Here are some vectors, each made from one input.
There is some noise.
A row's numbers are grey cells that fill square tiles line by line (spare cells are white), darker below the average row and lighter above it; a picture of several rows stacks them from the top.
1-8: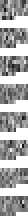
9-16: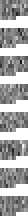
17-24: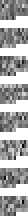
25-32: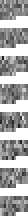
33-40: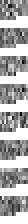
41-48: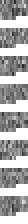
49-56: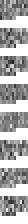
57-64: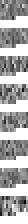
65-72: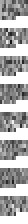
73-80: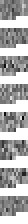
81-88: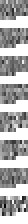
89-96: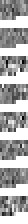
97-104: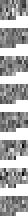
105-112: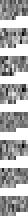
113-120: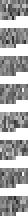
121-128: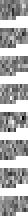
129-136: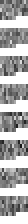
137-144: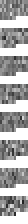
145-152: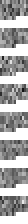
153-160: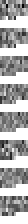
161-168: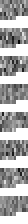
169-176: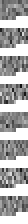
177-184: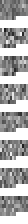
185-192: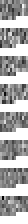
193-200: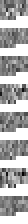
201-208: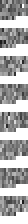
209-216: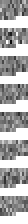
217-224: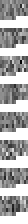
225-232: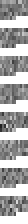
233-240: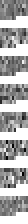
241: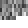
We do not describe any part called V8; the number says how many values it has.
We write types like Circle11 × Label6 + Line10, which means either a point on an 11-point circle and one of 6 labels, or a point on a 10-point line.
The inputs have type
Bool × V8 + List2(Line5 + Line6).
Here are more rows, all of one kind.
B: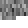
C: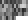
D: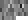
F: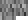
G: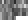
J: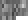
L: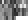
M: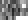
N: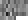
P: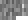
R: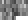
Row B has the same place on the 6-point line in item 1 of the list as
D and F.
